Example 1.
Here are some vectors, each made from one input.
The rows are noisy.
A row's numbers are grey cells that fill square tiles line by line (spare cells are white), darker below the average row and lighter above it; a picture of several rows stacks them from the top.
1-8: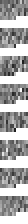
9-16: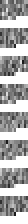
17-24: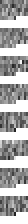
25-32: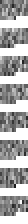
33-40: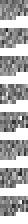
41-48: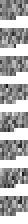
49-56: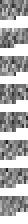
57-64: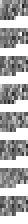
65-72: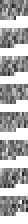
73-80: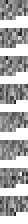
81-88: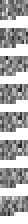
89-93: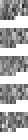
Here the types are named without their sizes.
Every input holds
a point on a line.
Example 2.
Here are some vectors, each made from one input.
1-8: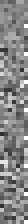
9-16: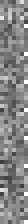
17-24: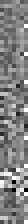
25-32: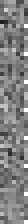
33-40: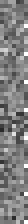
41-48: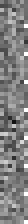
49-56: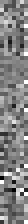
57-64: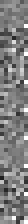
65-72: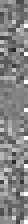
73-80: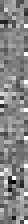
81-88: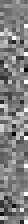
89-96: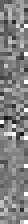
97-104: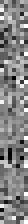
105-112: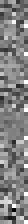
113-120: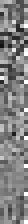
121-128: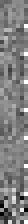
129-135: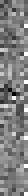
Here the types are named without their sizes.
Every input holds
a point on a line.
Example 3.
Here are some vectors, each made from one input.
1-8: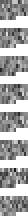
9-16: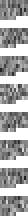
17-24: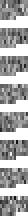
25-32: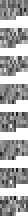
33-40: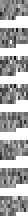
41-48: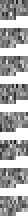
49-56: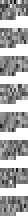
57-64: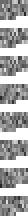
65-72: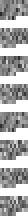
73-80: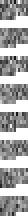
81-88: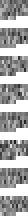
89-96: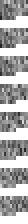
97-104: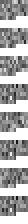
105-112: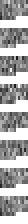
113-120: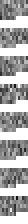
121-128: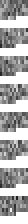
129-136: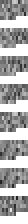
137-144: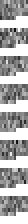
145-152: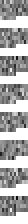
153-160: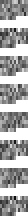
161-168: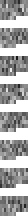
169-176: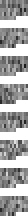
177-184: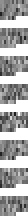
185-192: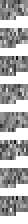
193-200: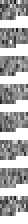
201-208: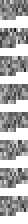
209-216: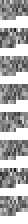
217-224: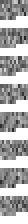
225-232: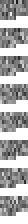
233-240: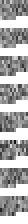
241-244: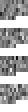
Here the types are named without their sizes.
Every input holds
a point on a line.
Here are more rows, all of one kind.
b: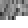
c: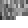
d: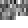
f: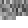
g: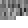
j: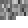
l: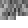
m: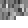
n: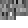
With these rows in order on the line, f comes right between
g and j.
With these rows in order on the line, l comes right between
m and n.
